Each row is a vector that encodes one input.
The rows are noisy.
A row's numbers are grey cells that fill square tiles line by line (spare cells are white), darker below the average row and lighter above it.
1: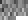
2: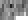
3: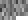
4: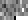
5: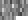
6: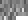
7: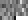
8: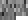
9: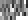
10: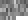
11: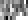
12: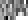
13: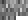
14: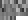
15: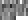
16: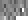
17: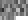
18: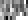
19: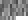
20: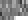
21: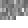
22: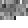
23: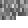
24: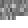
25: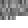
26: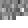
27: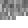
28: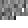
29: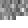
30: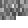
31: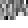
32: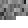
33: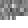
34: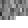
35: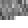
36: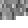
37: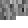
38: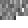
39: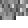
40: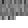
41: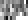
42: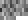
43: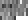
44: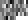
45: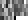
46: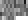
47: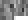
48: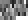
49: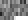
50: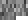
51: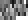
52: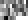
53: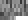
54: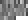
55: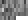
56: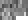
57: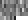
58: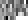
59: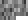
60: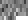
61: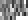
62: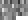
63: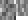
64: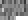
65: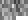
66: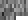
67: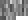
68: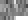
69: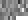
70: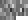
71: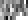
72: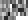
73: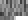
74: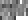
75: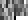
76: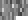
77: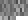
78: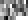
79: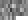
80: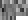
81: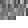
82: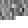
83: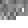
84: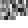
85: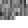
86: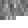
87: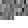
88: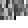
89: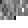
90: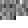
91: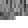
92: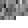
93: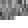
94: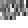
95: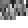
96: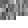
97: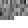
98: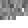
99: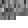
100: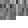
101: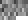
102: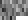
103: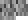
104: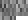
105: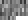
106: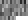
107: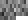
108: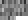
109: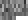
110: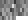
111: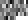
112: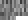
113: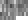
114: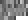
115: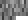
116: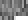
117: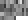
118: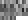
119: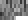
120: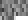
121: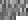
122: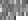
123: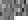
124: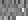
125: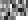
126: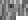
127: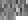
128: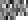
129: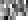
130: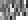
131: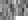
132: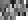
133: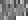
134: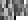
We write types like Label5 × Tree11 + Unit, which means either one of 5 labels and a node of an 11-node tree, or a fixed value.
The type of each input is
Bool × Bool × Bool × Bool × Tree13 + Tree7 + Unit.
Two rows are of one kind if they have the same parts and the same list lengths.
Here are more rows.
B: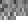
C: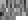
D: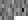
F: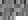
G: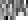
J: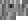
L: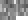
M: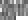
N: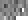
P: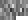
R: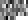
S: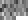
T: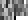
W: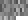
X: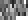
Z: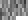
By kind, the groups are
B, C, D, F, J, L, M, N, P, S, W, Z
G, R, X
T

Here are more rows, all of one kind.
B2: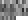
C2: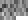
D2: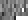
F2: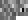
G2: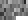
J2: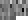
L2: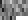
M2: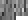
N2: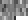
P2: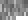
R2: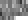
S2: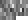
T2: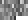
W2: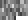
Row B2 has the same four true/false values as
F2, G2, J2 and L2.
